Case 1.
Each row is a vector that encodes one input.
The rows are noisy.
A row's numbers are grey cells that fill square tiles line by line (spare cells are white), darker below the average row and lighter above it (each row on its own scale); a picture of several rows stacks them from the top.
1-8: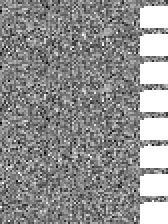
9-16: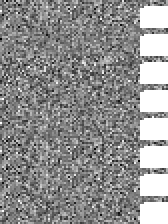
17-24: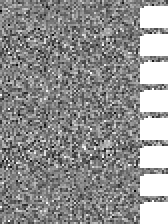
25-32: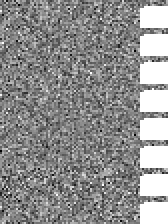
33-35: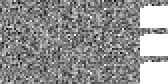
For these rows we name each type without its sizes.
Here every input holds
a point on a line.
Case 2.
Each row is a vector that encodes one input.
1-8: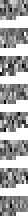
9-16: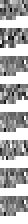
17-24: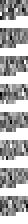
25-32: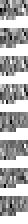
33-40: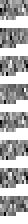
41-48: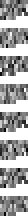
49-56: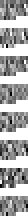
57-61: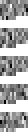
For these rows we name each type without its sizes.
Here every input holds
a point on a line.
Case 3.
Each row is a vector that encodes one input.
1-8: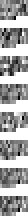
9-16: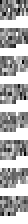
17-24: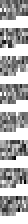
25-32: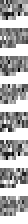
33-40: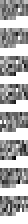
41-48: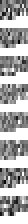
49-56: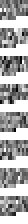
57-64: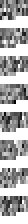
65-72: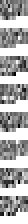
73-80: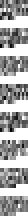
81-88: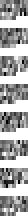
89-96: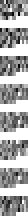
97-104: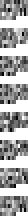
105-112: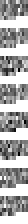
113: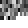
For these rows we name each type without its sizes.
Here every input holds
a node of a tree.
